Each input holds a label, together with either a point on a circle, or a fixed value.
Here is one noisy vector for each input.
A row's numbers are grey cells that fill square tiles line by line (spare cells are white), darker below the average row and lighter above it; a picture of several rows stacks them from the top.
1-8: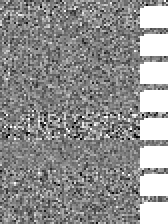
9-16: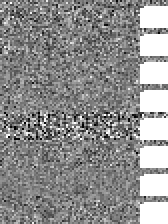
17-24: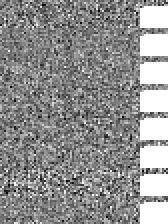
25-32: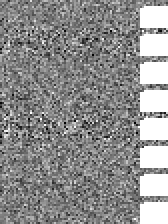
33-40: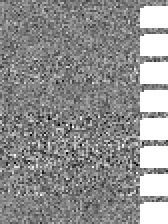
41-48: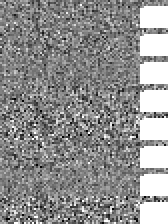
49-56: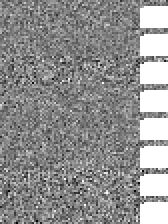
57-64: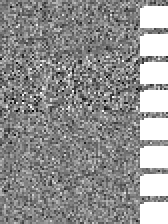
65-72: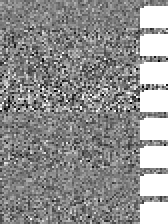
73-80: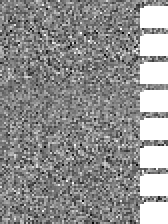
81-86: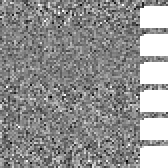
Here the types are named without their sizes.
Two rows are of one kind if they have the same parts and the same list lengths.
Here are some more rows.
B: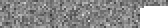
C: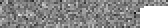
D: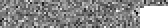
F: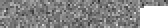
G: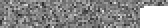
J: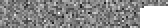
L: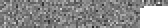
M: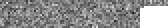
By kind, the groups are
B, C, D, L
F, G, J, M

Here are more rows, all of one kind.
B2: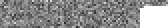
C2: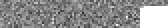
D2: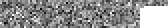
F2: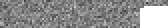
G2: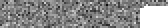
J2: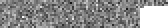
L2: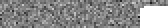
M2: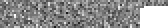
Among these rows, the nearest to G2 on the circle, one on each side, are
D2 and J2.
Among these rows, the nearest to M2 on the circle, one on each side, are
D2 and F2.
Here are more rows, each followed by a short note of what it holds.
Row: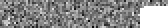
a label
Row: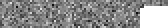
a label
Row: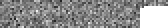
a label
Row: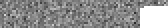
a label
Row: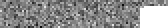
a label
